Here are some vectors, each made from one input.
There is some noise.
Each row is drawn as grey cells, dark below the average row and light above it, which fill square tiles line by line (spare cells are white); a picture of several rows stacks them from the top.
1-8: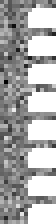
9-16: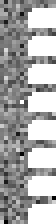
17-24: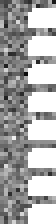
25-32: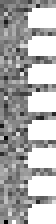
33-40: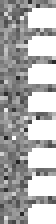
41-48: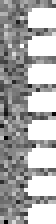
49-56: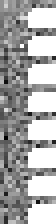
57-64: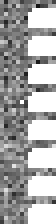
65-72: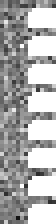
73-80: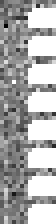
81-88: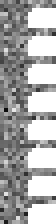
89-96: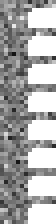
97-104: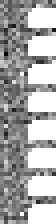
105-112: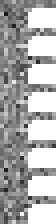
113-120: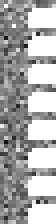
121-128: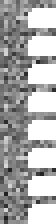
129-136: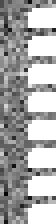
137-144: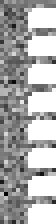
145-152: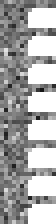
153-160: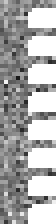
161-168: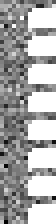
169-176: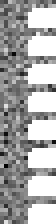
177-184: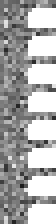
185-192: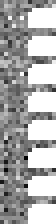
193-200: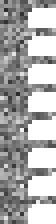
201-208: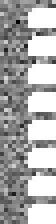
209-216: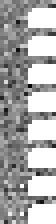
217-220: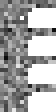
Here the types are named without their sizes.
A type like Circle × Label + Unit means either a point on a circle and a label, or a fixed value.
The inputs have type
Circle × (Circle + Line).
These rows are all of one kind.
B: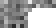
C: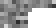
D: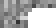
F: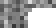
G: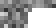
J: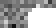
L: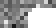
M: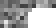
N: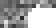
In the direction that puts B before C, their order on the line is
G, B, J, L, F, N, C, M, D.
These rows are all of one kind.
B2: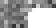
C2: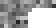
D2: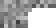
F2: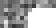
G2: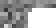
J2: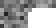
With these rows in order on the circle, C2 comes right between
D2 and G2.
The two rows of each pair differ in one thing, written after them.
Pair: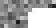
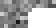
the place on the line
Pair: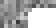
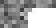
the place on the circle
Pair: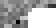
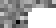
the place on the line
